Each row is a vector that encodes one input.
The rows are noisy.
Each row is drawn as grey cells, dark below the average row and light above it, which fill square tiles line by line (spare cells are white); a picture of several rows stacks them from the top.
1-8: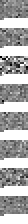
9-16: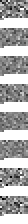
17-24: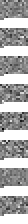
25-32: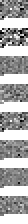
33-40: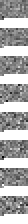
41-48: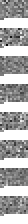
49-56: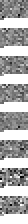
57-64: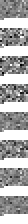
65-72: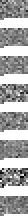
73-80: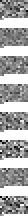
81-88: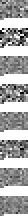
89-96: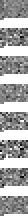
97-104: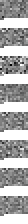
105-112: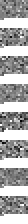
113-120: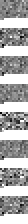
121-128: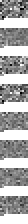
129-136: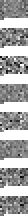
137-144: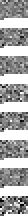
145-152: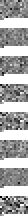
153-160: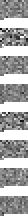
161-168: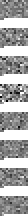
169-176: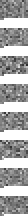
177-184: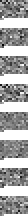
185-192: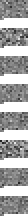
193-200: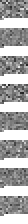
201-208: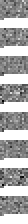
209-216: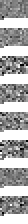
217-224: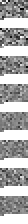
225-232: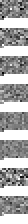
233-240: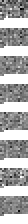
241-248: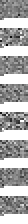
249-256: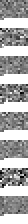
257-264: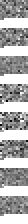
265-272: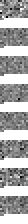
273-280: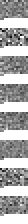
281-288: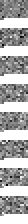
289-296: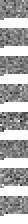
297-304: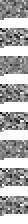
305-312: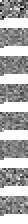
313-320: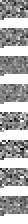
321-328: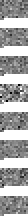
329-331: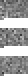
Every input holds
either a point on a 5-point line and a true/false value, or a list of up to two points on an 8-point circle.
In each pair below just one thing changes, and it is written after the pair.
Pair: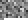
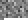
the place on the 8-point circle in item 2 of the list
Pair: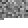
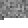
the place on the 8-point circle in item 1 of the list
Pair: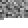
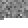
the place on the 8-point circle in item 1 of the list
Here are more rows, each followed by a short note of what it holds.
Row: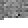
a list of two items
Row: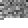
the empty list
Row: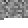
a point on a 5-point line and a true/false value
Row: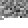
the empty list
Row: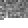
a list of one item
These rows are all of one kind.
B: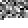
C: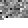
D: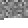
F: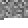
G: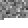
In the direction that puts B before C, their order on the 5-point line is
G, D, F, B, C.
